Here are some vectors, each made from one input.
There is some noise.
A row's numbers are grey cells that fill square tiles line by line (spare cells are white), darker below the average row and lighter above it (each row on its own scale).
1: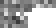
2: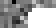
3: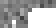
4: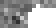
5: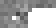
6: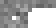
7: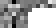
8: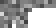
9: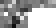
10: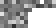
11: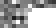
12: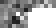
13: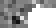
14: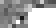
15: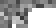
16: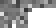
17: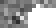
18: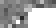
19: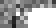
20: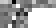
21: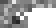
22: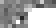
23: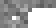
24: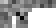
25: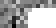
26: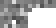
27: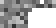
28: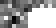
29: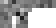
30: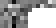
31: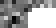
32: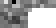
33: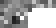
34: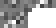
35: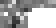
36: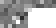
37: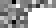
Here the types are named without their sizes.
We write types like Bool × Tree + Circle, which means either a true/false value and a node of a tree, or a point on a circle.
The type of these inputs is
Bool × Label.
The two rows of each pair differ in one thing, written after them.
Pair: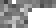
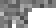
the label
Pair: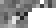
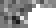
the true/false value
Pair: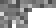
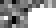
the true/false value
